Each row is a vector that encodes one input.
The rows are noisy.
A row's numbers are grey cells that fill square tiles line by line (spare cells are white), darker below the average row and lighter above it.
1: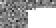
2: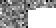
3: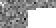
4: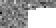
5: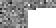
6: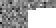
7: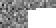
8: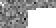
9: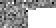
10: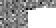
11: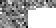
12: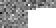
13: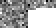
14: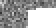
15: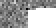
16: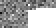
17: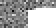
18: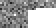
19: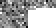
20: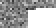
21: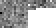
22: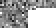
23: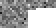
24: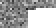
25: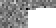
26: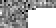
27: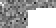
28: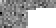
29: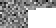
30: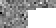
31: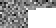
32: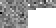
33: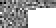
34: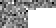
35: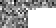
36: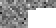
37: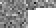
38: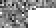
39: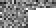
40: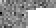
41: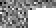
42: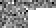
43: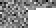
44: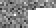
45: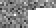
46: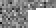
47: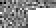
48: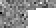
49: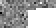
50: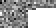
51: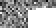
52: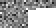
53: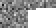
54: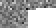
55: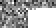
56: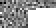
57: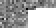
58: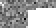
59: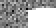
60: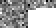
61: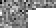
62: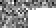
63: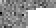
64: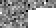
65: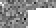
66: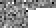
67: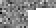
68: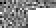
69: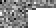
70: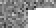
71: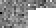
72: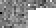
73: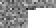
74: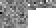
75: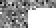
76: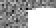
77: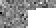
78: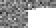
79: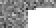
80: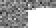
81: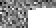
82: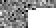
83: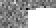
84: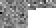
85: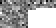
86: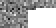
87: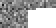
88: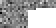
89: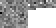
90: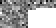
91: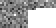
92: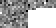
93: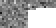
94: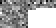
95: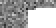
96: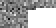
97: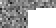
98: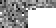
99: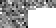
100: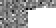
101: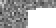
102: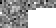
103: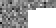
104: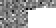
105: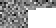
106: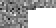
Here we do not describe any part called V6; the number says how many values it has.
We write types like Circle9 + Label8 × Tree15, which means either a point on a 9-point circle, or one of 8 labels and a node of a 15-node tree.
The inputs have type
Line4 × (Tree7 + V6).
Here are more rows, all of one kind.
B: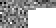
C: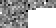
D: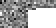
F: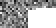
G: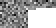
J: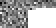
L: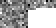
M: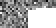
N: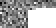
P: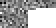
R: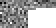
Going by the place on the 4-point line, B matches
C, G and R.
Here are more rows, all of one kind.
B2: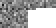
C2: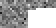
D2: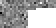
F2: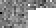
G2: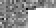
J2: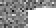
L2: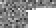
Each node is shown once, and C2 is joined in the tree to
B2 and L2.
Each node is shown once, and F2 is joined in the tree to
D2.
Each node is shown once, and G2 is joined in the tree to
J2.
